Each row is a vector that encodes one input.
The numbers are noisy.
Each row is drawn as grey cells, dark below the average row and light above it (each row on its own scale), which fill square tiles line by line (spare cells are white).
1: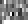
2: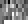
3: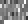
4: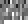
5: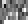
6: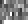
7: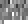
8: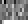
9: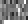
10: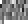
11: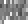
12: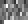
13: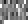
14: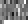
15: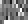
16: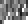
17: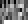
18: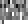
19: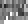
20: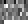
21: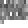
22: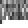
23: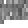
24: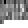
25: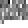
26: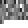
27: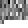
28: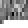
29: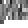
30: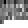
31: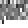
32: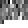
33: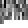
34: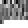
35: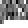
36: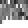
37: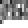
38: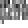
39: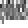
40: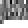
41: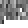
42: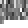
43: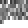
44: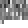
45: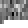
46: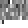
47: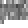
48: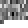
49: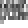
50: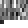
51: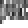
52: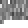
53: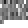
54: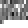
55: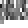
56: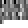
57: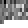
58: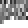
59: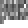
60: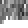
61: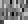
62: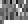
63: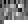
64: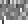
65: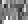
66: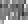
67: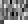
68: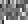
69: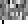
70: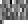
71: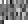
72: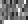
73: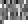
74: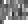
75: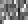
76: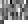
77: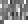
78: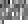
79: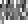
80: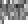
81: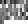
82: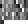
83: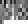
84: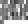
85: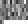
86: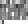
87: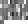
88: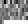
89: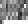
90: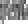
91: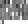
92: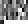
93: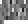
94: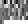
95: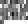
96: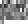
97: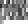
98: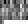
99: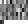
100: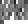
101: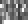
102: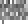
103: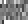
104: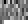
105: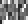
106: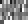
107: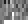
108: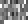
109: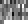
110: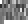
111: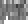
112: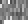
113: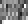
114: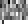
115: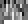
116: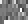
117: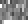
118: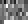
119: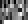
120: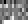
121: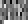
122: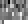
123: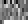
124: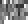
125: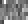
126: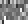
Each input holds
one of 9 labels, together with either a point on a 6-point circle and a true/false value, or a fixed value.
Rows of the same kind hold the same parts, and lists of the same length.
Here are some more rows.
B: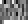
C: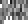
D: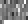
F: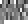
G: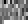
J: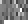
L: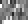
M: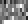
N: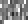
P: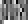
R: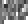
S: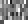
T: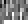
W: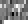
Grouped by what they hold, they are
B, D, F, G, J, N, P, S, W
C, L, M, R, T

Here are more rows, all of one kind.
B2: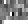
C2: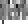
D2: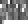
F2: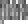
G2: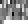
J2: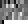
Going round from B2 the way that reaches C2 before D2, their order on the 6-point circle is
B2, J2, C2, F2, D2, G2.
